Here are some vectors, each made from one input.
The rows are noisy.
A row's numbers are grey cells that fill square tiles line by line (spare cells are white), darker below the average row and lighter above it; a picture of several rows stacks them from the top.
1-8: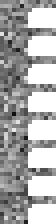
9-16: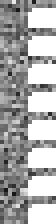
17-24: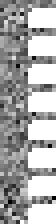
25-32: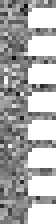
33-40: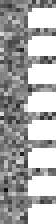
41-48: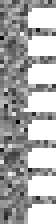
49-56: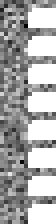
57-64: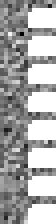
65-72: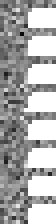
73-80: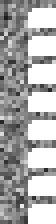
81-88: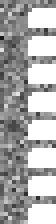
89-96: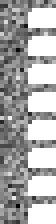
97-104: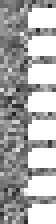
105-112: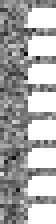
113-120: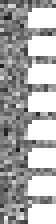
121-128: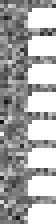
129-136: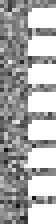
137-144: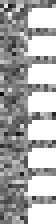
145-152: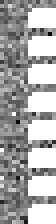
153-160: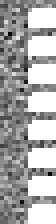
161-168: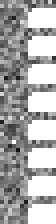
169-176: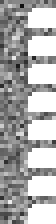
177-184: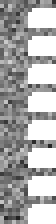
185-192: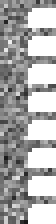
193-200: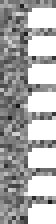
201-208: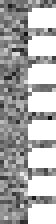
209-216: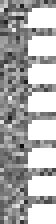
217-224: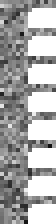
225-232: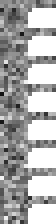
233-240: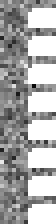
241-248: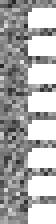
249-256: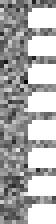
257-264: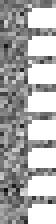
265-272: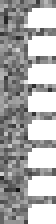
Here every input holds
either a point on a 9-point circle, or a point on a 12-point line.
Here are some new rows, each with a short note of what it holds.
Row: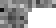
a point on a 9-point circle
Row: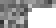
a point on a 12-point line
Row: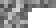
a point on a 12-point line
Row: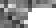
a point on a 9-point circle
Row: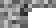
a point on a 12-point line
